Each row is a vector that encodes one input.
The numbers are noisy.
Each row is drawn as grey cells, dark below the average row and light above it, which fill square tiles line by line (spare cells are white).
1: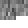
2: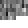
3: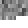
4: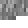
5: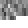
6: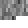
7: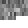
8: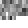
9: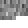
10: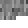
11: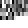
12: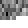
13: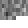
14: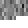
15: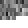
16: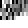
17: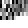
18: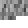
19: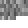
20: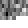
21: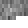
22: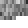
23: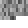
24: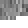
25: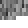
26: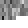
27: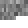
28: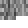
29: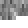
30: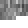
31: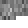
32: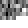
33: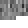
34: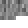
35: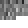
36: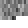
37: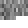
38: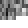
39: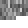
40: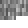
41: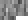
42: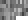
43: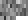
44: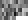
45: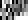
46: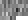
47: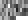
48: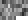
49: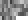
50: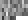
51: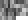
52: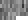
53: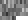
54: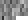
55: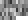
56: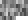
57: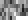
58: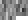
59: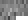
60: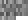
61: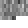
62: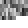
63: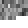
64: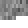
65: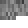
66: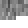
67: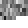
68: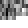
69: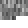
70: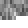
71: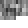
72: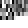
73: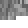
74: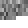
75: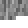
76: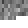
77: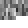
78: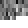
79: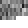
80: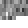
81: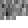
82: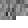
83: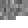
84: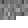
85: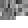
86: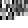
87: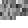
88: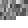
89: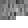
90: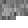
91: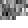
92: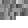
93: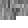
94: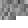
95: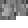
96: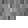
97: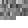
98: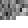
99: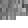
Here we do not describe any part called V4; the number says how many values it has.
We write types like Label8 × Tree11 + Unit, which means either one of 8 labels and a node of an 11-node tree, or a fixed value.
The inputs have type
(Bool × Bool × Bool + V4) × Label6 + Unit.
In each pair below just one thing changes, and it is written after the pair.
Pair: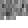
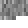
the label
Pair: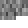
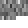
the value of V4
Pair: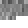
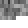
the value of V4
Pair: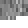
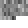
the label
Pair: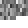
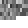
the value of V4
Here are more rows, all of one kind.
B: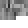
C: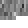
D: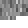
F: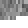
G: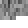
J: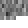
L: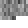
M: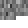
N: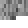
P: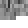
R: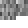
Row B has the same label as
G and P.
